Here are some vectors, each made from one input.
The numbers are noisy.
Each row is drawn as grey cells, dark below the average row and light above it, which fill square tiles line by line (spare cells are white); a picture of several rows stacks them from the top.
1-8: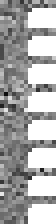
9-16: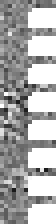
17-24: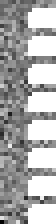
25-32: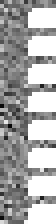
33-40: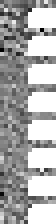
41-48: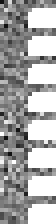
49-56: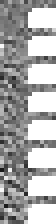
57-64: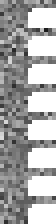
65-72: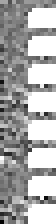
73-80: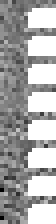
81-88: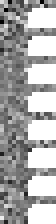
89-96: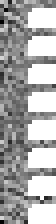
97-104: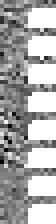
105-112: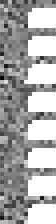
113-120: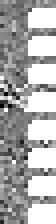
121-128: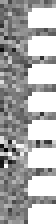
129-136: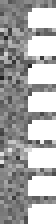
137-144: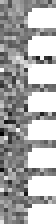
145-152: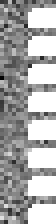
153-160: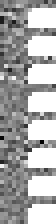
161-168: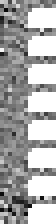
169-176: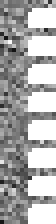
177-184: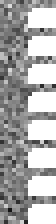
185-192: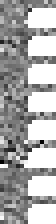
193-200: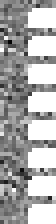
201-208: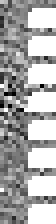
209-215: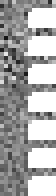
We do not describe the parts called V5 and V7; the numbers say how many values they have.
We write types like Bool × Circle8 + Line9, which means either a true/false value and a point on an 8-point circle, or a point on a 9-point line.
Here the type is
(Circle6 + Unit) × ((Circle9 + Unit) × V5 + V7) × Line8.
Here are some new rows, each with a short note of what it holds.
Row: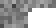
a point on a 6-point circle, a point on a 9-point circle, a point on an 8-point line and a value of V5
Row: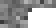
a point on a 9-point circle, a point on an 8-point line and a value of V5
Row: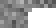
a point on an 8-point line and a value of V5
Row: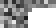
a point on an 8-point line and a value of V7
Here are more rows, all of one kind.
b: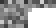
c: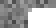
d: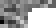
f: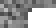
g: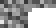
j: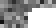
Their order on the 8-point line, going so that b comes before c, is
b, j, c, d, f, g.
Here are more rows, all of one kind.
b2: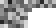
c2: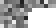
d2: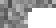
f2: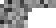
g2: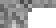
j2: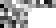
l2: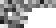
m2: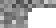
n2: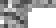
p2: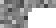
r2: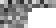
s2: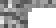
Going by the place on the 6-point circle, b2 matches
c2, n2, p2 and s2.
